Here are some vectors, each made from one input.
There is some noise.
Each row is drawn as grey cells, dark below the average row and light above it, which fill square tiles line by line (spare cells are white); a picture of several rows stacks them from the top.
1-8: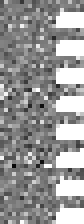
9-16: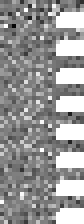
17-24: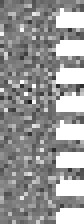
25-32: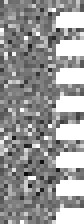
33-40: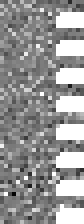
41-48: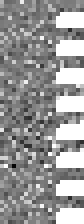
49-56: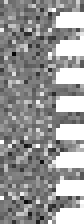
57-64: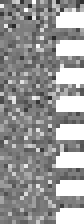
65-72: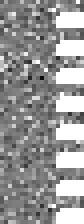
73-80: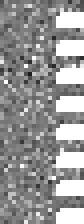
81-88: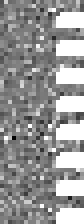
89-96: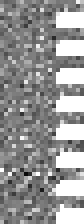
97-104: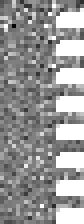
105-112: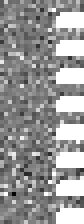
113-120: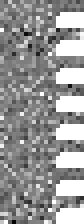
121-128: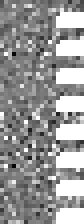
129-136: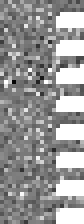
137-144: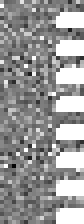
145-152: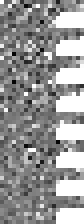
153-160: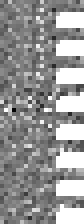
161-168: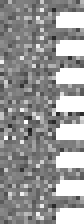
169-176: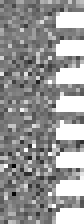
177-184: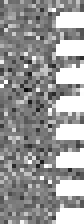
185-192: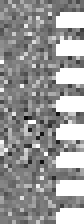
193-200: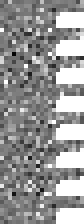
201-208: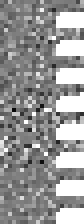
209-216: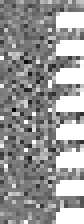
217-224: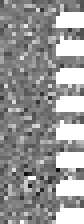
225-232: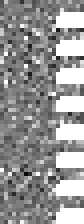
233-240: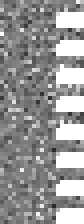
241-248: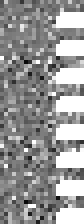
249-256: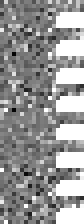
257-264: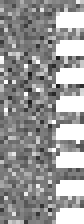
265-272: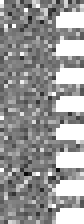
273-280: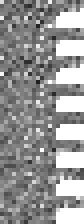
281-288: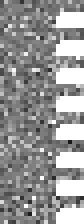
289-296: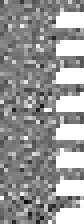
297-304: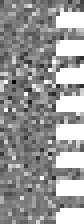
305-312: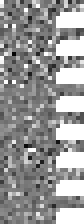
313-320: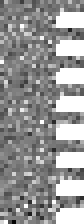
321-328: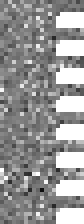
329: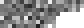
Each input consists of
either a point on a 13-point circle, or a fixed value, or four true/false values.
